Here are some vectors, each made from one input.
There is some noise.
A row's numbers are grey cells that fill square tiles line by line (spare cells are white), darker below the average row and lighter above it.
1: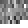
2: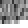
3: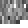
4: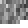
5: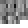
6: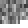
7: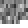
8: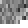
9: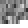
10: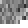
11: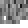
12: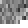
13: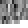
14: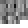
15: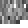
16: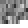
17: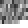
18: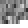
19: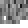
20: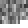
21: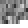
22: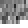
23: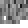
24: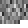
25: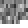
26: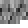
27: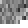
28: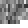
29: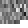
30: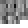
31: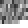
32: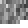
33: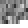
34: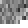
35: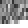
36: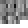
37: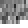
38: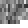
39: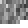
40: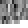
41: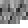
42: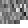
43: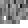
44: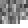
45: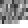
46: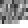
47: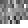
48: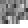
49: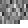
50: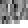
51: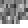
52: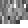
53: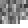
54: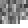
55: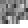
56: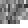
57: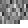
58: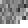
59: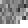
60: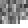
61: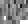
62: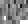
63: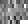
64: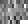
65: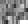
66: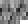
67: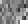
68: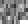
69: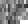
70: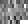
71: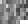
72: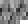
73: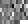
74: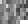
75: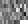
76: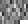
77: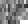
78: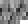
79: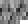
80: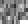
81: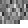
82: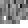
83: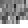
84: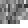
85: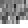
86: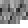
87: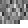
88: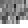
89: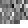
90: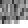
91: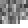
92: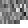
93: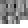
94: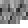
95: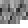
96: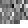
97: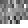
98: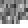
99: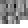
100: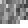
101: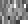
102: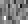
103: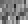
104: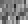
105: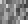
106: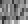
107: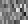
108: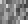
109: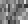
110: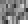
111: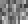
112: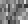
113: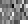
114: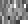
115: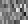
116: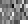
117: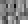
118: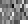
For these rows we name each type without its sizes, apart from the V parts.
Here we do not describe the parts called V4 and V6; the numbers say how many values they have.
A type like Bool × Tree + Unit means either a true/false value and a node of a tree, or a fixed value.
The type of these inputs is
Bool × V4 + Circle + V6.
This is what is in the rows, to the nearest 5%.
About 25% of them hold a point on a circle. About 35% of them hold a true/false value and a value of V4. The rest hold a value of V6.
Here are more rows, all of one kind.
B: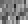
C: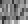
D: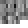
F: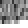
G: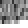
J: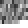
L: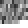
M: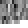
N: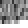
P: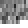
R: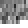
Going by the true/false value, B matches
D, P and R.
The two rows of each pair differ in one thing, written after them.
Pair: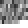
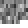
the true/false value
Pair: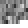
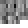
the value of V4
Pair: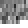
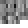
the value of V4
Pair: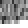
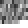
the value of V4
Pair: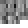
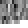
the true/false value
